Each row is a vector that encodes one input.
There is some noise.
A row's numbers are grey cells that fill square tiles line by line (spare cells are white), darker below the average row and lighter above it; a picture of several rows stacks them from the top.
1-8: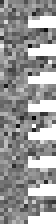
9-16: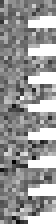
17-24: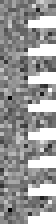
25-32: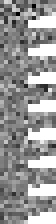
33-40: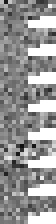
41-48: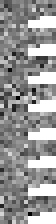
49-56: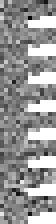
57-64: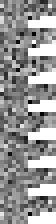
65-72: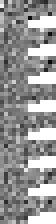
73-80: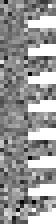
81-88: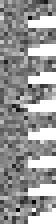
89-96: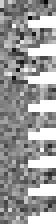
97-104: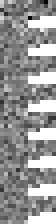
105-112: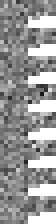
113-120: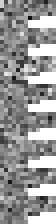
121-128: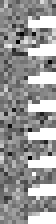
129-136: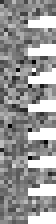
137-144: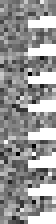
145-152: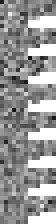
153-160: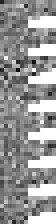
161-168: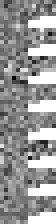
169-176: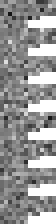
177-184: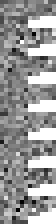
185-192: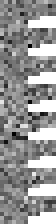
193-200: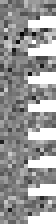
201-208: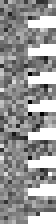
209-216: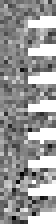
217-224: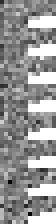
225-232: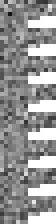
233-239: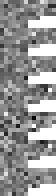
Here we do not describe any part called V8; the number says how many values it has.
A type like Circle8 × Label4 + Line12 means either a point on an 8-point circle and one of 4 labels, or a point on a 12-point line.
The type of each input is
Bool × Circle6 × Line5 × List2(V8) + Line9.
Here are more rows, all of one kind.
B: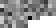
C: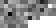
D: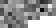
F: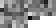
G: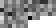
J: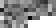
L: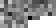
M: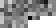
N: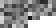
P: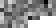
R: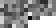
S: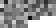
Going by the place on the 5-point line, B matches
D and S.
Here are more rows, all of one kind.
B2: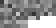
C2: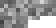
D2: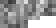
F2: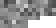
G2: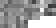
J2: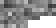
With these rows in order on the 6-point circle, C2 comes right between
B2 and F2.
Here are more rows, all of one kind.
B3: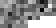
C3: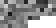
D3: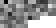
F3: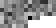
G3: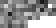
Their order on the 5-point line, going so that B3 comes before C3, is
B3, C3, F3, D3, G3.
